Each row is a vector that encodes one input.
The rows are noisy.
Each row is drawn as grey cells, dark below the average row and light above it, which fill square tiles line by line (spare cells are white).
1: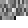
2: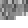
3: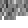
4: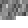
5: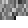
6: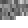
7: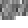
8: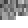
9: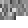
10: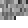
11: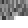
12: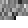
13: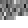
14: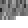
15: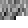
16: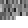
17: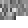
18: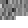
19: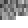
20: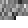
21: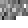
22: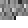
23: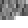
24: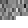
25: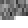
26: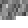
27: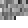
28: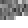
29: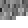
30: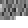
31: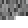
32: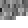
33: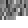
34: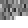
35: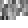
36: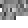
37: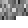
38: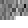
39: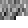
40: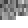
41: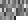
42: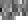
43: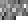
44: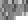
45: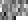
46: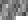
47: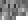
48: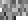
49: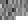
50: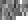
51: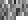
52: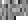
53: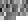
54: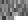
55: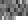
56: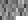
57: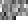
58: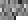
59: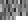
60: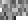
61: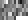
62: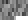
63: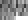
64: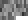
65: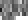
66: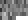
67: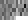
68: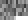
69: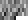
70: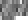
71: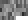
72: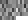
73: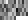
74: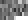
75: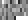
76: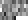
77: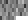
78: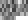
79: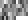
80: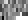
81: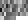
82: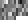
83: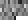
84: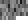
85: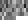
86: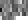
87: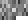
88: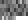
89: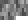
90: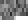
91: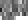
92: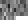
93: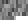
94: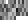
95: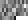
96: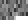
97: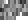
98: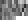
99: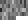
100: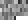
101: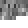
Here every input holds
one of 7 labels, together with either a point on a 5-point line, or a point on a 10-point line.
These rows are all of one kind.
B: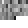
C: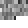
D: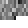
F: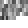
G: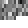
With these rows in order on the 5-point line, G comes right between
D and F.
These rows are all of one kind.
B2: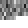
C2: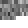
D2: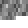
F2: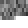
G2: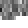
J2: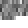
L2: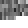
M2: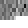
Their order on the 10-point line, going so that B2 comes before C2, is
F2, L2, B2, M2, C2, D2, J2, G2.
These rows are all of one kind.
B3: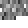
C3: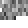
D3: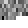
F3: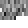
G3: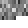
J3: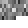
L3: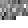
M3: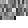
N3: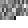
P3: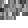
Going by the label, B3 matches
D3, G3, J3 and L3.
